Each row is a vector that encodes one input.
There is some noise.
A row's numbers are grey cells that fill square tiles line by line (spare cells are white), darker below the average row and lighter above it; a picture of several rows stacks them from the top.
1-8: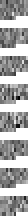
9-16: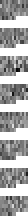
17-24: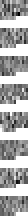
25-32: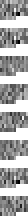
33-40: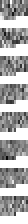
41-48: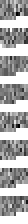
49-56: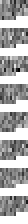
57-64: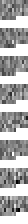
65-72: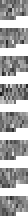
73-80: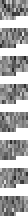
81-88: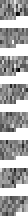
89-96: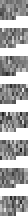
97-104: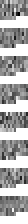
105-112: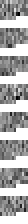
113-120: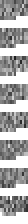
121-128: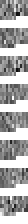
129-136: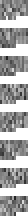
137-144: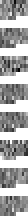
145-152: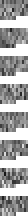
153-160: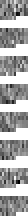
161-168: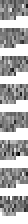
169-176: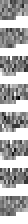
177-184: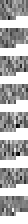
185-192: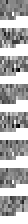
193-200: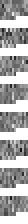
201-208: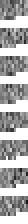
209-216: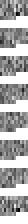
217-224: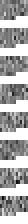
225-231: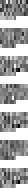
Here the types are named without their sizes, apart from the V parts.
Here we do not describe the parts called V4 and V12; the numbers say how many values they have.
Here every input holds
either a point on a line, or a true/false value, a value of V4 and a value of V12.
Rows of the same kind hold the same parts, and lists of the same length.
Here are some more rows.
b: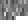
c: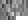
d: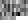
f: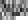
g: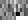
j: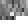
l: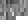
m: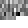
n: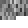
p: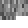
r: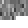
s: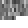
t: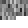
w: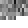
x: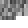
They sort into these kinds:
b, c, j, l, p, r, s, w, x
d, f, g, m, n, t

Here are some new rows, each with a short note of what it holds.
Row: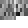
a point on a line
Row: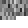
a point on a line
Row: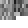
a true/false value, a value of V4 and a value of V12
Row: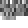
a point on a line
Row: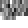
a point on a line
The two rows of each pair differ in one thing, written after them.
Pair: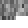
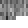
the value of V12
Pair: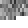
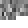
the value of V12
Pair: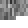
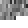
the true/false value
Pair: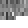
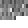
the true/false value
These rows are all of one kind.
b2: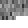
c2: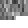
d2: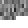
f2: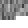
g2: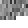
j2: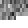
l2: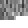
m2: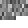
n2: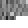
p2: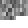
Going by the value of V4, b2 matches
d2, f2 and j2.
